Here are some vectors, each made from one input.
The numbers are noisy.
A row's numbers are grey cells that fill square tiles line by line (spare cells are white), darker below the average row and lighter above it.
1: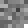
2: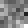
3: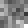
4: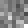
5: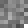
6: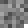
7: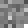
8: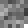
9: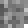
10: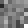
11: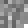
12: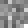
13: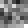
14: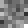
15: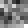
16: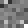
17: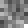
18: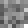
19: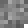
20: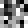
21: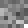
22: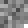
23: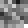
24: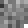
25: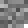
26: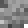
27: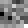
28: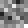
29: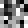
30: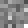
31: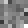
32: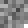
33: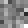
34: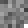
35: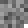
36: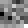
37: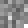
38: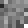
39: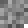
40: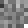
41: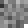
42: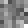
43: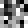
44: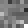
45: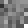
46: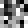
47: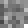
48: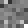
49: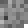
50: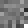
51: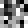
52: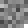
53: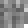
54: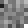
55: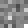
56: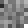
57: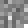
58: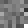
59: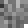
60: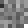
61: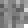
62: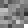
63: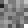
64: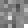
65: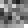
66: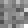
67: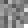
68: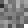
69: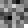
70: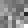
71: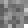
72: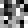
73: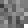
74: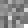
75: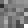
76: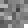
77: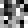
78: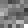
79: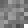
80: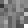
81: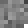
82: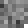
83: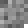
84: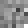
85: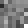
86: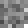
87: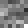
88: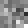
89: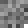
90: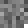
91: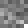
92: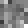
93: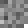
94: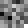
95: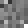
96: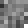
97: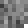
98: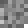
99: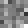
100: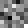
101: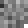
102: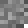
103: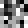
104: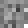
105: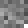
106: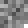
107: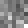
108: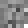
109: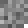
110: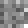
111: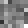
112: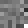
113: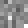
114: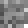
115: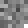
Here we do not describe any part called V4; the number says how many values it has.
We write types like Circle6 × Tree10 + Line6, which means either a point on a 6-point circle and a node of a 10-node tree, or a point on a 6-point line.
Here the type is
List3(Bool × V4).
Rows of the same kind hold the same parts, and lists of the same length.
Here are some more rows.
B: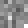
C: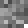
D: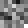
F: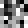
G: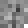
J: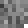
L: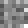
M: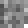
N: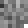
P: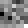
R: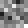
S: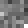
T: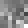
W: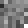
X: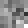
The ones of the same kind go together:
B, G, J, L, M, N, W
C, S, T, X
D, P, R
F

